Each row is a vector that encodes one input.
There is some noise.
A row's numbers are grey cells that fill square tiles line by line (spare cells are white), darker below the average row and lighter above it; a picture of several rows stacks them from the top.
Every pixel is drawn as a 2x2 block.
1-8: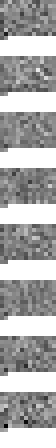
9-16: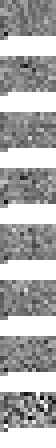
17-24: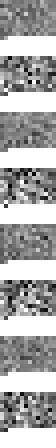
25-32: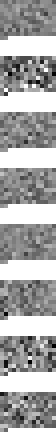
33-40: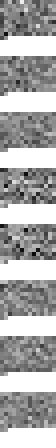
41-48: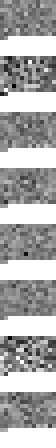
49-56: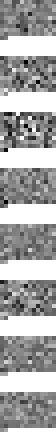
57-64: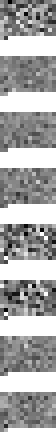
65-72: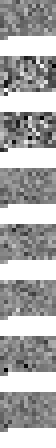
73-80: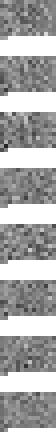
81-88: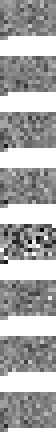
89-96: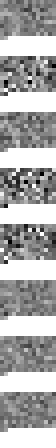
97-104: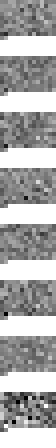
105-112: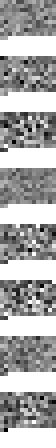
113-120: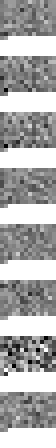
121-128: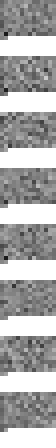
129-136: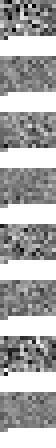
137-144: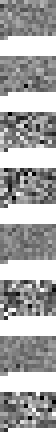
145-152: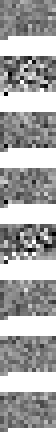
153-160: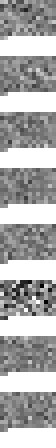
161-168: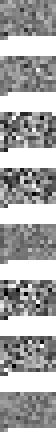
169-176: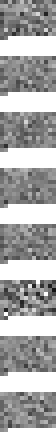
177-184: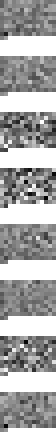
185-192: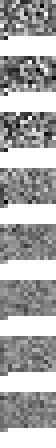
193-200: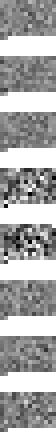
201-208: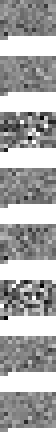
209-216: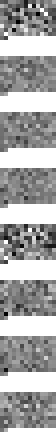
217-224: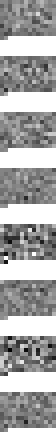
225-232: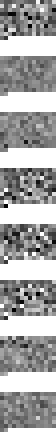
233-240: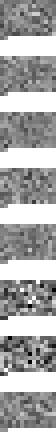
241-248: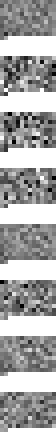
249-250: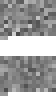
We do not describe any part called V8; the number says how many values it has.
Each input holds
either five true/false values and a value of V8, or a list of up to three points on a 9-point line.
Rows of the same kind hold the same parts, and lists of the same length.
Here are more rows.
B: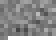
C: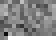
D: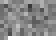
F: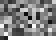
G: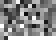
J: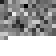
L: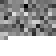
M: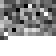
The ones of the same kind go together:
B, C, D
F
G
J, L
M

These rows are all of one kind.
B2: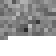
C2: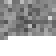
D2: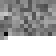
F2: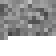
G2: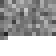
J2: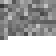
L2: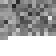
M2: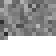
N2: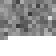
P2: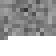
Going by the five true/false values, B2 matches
D2 and N2.
